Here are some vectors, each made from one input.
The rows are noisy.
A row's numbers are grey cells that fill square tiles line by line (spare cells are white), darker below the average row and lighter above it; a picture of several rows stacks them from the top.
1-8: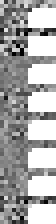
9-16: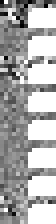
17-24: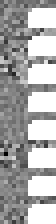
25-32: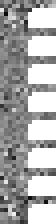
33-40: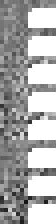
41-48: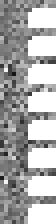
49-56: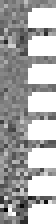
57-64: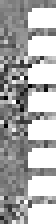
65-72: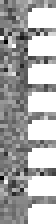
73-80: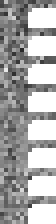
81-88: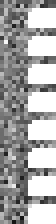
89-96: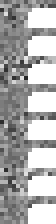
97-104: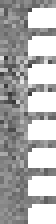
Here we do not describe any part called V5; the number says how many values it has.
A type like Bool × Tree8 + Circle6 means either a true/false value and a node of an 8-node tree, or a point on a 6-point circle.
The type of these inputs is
List2(Bool × V5).
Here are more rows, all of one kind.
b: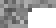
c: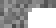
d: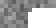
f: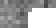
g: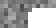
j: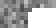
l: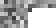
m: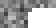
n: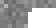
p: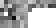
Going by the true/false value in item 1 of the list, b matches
c and n.
